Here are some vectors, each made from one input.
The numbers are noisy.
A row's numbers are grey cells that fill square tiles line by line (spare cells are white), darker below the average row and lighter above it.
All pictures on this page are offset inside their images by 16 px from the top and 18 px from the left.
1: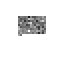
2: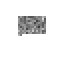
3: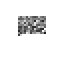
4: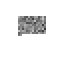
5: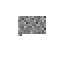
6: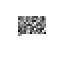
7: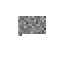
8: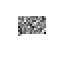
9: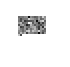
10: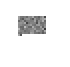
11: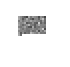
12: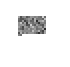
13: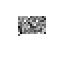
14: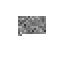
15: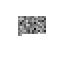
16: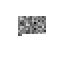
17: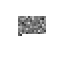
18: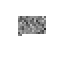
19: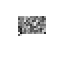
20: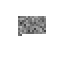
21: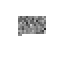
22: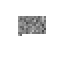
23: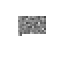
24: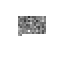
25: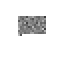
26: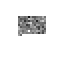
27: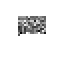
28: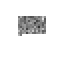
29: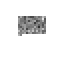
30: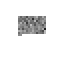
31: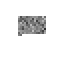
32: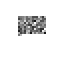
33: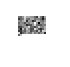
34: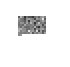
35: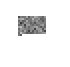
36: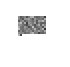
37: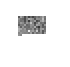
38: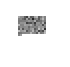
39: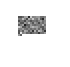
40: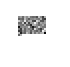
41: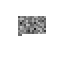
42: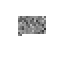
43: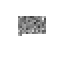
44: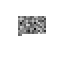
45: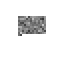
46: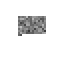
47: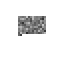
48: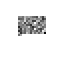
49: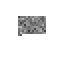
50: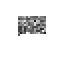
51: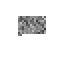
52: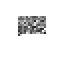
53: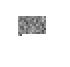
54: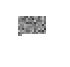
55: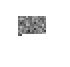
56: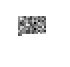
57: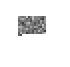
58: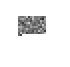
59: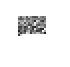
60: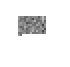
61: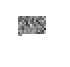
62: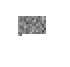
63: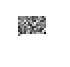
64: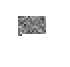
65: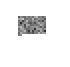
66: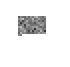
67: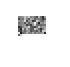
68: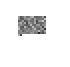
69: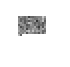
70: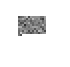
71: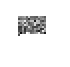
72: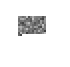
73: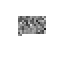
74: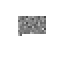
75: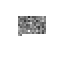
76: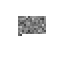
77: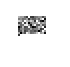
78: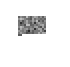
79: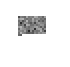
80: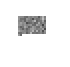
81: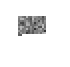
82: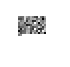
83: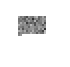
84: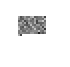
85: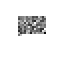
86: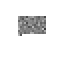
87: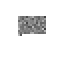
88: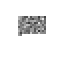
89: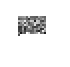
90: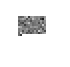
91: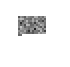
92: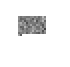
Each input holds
either a point on a 4-point line, or a point on a 5-point line, or a node of a 7-node tree.
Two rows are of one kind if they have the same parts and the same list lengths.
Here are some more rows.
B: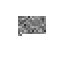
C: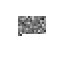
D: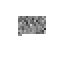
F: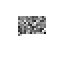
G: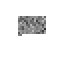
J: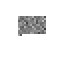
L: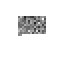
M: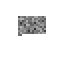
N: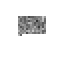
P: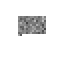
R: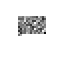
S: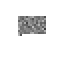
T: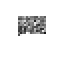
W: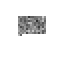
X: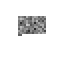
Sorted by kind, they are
B, C, M, X
D, G, J, L, N, P, S, W
F, R, T

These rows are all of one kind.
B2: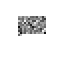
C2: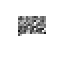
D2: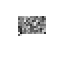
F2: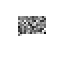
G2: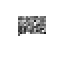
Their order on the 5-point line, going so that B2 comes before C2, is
D2, B2, F2, C2, G2.
